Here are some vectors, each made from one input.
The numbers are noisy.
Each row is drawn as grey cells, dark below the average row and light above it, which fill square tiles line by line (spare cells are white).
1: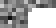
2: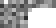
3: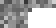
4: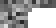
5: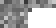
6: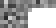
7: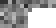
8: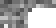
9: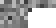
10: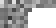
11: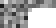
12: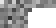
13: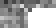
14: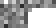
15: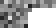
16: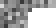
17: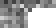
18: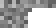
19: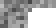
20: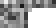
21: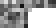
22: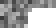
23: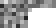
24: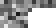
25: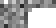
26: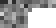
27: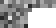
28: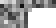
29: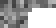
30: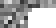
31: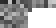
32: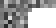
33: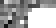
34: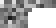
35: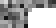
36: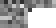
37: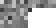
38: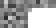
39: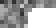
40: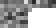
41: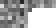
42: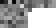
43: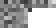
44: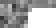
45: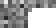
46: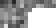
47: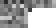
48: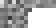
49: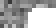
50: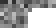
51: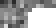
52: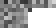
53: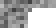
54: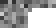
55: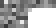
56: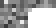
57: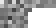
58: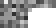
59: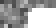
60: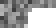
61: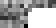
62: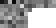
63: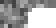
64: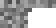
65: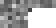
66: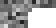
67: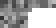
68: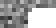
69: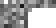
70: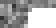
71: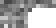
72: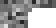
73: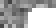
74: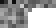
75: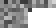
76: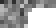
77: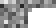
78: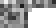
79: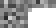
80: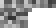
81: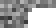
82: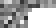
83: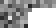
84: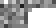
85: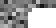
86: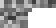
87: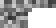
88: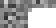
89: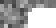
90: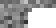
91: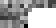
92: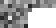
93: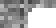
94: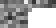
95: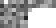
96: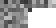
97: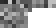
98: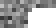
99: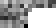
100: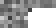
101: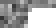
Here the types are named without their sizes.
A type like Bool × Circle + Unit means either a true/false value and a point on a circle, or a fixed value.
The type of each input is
(Bool × Bool × Bool + Line) × Line.
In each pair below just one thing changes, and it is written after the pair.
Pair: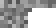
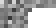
one of the three true/false values
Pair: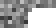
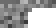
one of the three true/false values
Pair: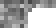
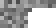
the place on the line
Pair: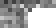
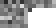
the place on the line
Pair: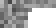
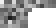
the place on the line
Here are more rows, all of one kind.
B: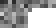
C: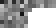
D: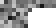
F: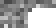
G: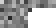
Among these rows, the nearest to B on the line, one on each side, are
C and F.
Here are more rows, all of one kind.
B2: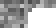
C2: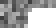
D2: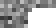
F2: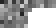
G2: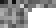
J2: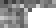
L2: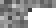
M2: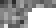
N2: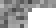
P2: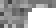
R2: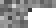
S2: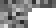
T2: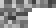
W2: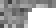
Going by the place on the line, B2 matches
C2, G2, J2 and N2.
